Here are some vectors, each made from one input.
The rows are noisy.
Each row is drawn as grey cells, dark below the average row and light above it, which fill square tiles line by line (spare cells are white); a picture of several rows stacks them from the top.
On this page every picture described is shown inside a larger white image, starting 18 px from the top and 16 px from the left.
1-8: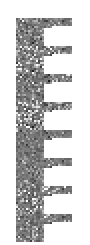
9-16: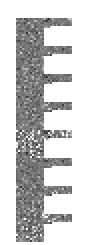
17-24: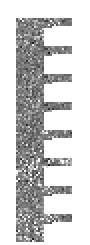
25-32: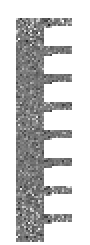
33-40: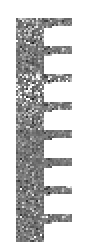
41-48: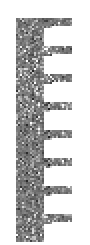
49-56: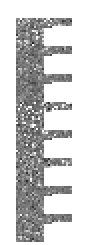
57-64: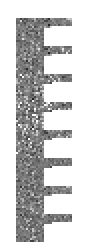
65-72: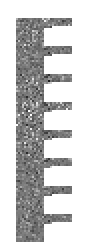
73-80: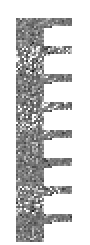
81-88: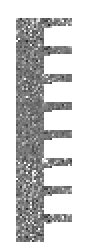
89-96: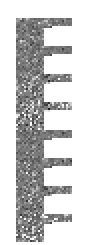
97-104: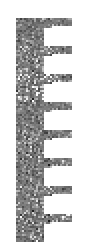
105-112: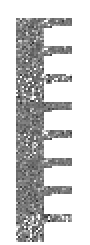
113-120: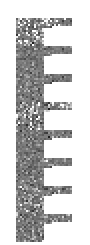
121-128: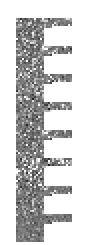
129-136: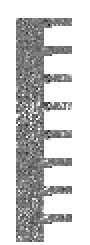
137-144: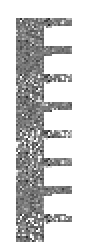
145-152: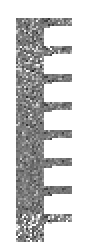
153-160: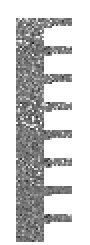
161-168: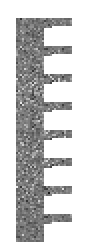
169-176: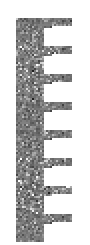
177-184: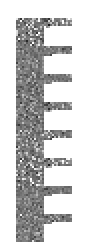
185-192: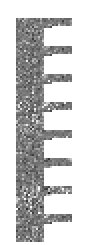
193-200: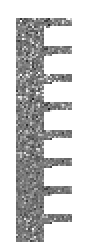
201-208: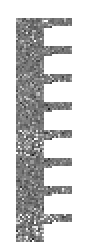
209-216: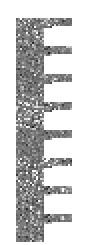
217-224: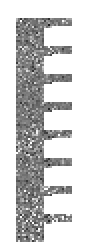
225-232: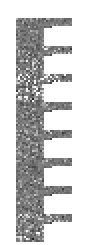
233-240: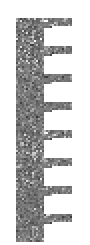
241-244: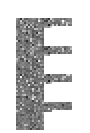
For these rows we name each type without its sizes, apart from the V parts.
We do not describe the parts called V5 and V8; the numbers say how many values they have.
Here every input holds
a point on a line and a value of V5, together with either a point on a circle, or a value of V8.
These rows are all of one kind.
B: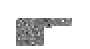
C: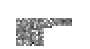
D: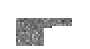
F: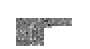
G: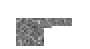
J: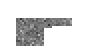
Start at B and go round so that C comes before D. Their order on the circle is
B, J, C, G, F, D.
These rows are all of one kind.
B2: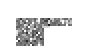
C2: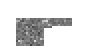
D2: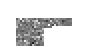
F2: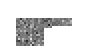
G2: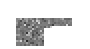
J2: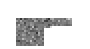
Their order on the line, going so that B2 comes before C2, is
B2, D2, J2, G2, C2, F2.
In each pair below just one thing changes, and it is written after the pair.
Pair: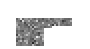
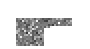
the place on the circle
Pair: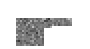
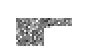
the place on the circle
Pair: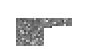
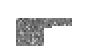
the value of V5
